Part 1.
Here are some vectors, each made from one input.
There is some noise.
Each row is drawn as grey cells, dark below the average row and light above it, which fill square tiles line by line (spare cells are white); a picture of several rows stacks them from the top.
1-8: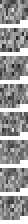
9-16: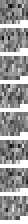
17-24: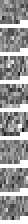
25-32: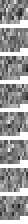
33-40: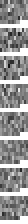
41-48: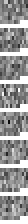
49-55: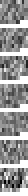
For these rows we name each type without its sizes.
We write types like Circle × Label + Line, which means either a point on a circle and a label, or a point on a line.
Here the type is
Line.
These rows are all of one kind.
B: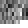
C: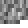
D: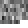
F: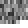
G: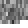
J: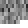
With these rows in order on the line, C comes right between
B and J.
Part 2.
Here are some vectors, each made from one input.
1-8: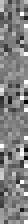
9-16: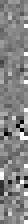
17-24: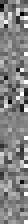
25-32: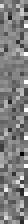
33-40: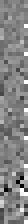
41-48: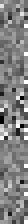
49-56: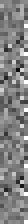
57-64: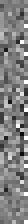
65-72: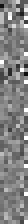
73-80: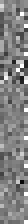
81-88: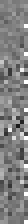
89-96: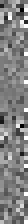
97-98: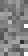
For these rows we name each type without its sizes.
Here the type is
Tree + Unit.
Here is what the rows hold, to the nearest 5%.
About 5% of them hold a fixed value. The rest hold a node of a tree.
